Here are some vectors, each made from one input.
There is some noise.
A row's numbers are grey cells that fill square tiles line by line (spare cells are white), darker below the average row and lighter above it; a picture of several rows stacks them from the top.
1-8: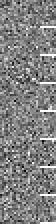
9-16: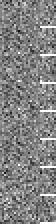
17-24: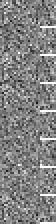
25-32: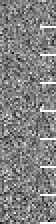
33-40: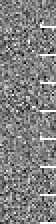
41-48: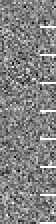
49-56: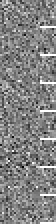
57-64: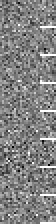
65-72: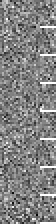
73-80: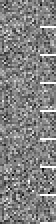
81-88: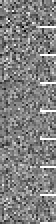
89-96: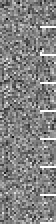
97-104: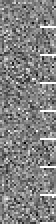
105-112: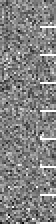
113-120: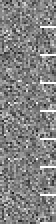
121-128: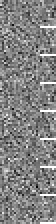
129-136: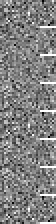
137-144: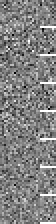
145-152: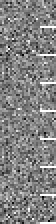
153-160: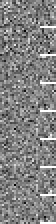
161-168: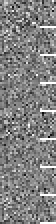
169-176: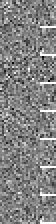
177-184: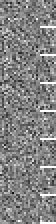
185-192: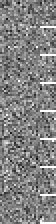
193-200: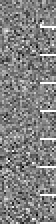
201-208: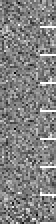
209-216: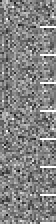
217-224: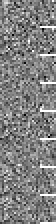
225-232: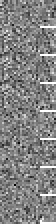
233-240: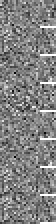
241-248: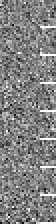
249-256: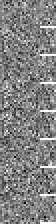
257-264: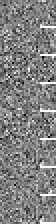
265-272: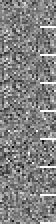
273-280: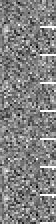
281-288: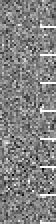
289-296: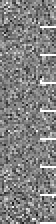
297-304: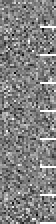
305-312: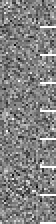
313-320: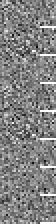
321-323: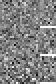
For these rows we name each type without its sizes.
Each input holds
either a point on a circle, or a label.
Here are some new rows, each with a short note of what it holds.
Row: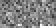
a label
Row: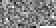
a point on a circle
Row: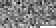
a label
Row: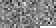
a label
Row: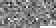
a label
